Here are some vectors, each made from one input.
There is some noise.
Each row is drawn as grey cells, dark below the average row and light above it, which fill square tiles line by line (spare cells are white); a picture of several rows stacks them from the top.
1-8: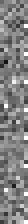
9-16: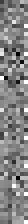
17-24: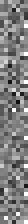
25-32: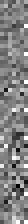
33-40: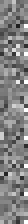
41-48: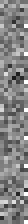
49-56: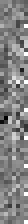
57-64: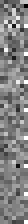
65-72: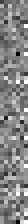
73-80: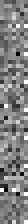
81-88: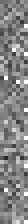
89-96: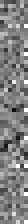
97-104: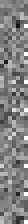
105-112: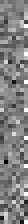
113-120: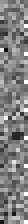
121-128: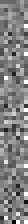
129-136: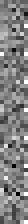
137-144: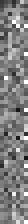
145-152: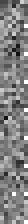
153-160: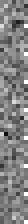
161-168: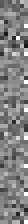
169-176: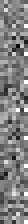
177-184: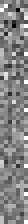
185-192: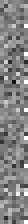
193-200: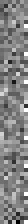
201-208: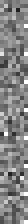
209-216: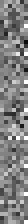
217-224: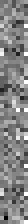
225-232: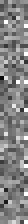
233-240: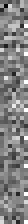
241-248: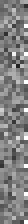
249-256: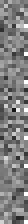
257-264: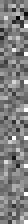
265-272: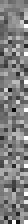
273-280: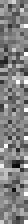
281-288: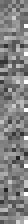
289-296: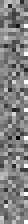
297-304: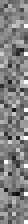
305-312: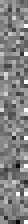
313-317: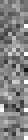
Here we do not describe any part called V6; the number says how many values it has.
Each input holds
a value of V6, together with a list of up to two points on a 7-point line.
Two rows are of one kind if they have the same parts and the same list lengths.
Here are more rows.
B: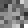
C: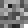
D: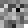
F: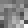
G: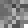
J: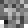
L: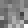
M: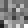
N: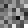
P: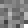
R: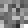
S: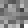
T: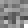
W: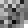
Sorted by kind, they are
B, D, G, J, N, P, S
C, M, T, W
F, L, R

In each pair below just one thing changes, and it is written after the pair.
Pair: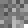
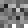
the value of V6
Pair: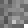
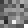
the place on the 7-point line in item 1 of the list
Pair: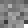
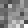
the place on the 7-point line in item 1 of the list
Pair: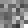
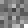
the value of V6
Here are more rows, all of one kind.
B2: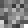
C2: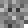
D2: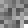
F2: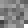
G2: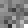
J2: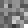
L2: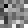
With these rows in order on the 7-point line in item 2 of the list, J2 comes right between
B2 and L2.
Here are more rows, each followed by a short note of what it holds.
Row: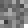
a value of V6, together with a list of one item
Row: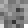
a value of V6, together with a list of one item
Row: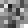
a value of V6, together with the empty list
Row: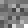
a value of V6, together with a list of two items
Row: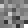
a value of V6, together with a list of one item
